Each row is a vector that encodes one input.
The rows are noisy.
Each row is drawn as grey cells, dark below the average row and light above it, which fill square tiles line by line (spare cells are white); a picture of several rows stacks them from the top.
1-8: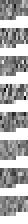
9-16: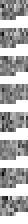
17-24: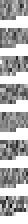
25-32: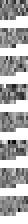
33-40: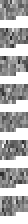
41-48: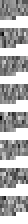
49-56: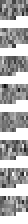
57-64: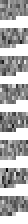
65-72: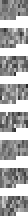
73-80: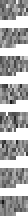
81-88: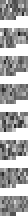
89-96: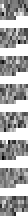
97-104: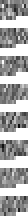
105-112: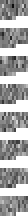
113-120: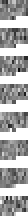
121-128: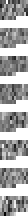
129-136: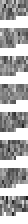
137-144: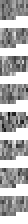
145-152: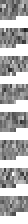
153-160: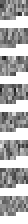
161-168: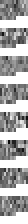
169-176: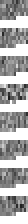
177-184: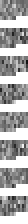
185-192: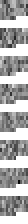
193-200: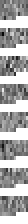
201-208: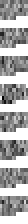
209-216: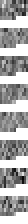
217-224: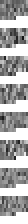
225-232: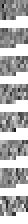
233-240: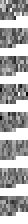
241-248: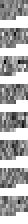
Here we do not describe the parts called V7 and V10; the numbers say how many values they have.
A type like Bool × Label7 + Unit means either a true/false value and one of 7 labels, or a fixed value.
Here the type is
(Bool × Bool × Bool + Label8) × Line8 + V7 × V10 × V10.
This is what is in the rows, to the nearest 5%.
About 60% of them hold a point on an 8-point line, together with either one of 8 labels, or three true/false values. The rest hold a value of V7 and two values of V10.
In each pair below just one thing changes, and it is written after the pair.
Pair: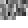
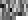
the place on the 8-point line
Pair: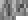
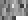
the place on the 8-point line
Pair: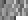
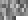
the place on the 8-point line
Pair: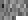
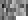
one of the three true/false values
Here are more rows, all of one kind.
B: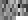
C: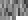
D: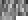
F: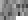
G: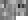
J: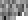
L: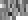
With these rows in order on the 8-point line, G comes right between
J and L.
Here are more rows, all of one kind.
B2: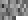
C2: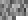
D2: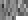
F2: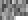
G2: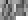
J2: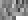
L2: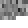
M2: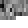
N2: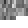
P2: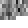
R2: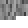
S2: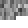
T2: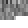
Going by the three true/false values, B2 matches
J2, M2, P2 and R2.
